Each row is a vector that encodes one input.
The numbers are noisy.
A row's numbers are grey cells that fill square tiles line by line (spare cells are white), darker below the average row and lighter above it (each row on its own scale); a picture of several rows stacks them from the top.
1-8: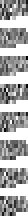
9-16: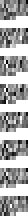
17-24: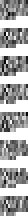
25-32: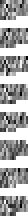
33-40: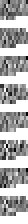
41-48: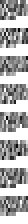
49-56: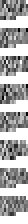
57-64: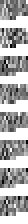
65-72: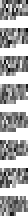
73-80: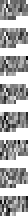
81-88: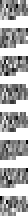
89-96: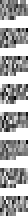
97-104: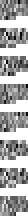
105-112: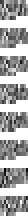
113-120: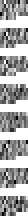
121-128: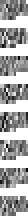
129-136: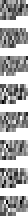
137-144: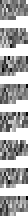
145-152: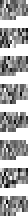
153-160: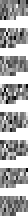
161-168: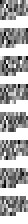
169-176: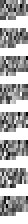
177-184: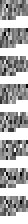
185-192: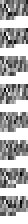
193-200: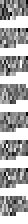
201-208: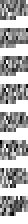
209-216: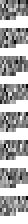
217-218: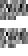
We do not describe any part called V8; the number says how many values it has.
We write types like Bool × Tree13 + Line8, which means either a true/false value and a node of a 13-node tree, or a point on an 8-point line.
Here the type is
Bool × Circle9 × (Tree11 + V8).
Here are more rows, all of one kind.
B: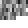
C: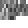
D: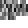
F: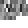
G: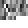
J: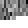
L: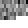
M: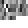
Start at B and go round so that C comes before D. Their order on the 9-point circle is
B, L, M, F, C, D, J, G.
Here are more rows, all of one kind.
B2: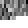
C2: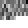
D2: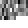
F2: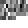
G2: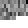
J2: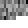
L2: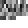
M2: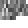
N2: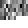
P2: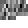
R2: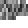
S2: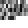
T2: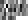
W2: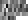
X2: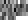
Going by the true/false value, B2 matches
C2, D2, G2 and J2.
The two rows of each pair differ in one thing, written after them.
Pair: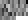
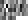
the true/false value
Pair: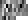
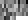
the true/false value
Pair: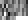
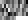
the value of V8
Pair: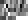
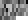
the true/false value
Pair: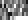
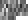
the true/false value
